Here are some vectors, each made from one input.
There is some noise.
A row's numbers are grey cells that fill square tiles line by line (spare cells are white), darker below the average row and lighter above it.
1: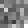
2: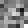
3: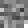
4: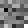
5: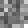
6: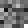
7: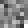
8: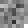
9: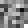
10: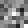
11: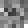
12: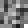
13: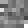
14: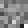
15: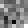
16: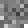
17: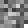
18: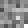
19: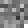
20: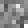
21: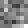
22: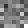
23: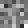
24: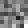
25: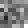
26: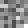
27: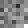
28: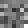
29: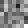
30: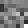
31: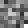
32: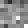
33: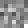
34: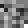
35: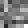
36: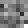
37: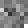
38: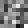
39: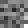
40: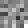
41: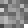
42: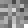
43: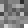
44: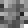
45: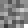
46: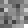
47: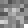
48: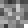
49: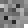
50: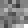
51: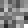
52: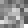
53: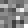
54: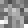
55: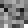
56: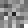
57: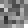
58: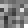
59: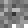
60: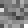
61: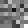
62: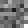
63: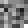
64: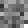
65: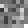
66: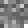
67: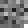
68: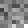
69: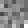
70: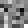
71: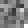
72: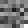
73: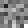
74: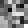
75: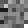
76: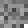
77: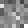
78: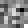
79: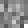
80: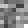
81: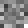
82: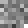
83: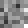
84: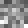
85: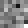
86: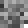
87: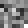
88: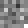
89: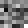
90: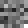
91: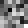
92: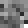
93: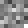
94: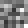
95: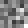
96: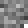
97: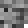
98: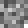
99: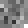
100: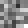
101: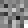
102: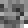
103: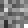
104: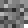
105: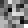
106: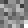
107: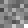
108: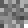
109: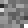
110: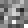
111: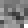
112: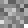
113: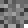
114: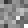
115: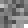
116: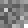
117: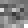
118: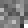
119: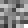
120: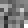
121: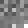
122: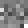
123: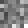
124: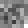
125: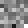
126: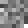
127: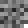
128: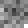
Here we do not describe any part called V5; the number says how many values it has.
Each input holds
a list of up to two items, each a true/false value and a value of V5.
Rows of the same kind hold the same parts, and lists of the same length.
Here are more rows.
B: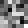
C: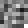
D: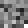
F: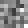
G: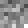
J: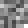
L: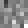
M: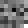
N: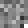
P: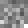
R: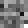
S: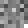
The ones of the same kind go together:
B
C, D, M, R
F, G, J, L, N, P, S

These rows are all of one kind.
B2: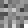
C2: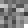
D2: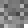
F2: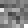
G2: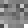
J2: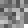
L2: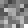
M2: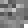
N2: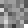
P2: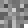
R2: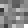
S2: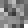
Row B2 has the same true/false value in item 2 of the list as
F2, M2 and S2.
